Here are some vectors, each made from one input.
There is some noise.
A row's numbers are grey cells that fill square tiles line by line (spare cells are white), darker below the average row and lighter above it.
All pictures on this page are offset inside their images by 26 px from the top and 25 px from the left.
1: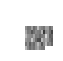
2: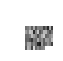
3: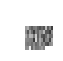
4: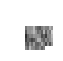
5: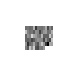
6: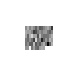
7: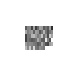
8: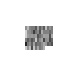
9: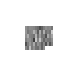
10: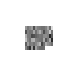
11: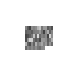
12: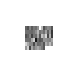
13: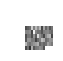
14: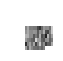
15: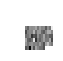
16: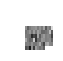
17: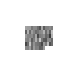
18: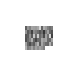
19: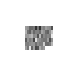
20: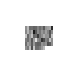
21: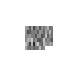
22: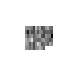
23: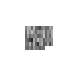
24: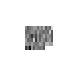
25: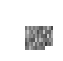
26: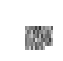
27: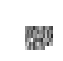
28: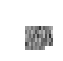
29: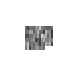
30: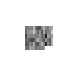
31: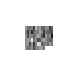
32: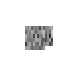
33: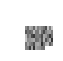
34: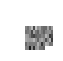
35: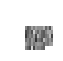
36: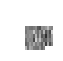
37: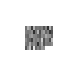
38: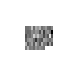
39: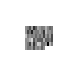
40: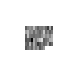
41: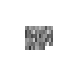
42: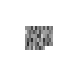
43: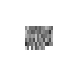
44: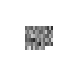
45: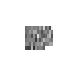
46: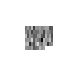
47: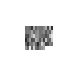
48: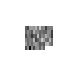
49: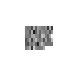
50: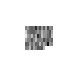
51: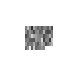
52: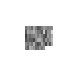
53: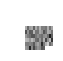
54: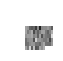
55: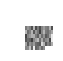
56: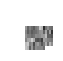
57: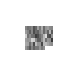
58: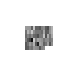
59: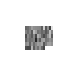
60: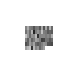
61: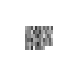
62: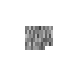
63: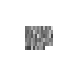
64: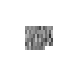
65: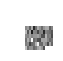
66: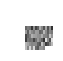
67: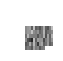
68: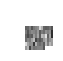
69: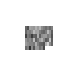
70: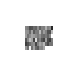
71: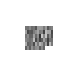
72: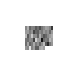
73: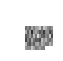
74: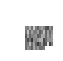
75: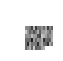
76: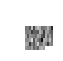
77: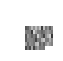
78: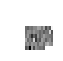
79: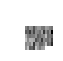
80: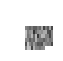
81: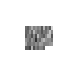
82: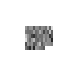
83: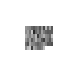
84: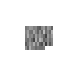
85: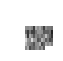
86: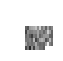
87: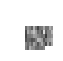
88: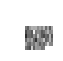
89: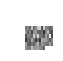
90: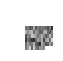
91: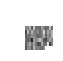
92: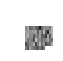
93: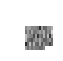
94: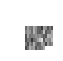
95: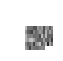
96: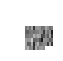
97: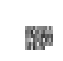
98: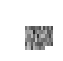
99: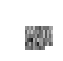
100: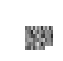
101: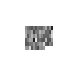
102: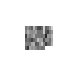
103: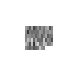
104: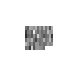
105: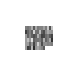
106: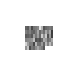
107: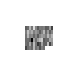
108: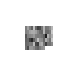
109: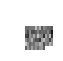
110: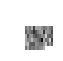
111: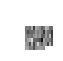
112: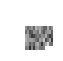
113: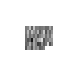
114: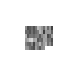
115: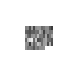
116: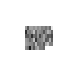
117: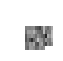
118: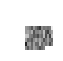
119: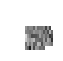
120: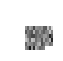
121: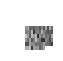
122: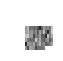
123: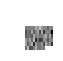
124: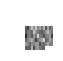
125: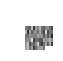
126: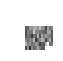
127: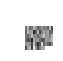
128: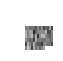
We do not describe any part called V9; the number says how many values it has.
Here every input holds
three true/false values, together with either a point on a 7-point line, or a value of V9.
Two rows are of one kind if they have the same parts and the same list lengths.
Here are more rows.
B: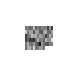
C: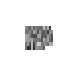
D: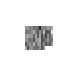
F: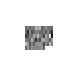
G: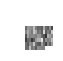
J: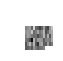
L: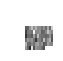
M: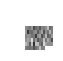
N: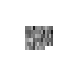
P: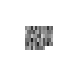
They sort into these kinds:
B, F, M, N, P
C, D, G, J, L

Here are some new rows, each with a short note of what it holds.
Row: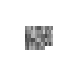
a point on a 7-point line and three true/false values
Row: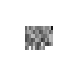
three true/false values and a value of V9
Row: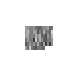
a point on a 7-point line and three true/false values
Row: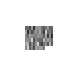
three true/false values and a value of V9
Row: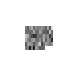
a point on a 7-point line and three true/false values
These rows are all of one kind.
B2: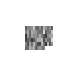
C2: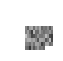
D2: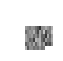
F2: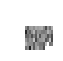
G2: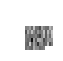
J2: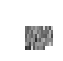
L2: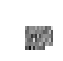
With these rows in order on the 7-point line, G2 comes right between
D2 and F2.
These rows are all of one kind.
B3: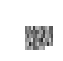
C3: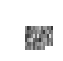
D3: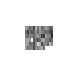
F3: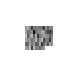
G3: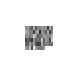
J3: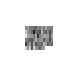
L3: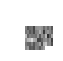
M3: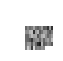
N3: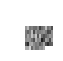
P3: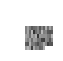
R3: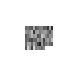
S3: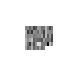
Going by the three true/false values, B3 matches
D3 and S3.
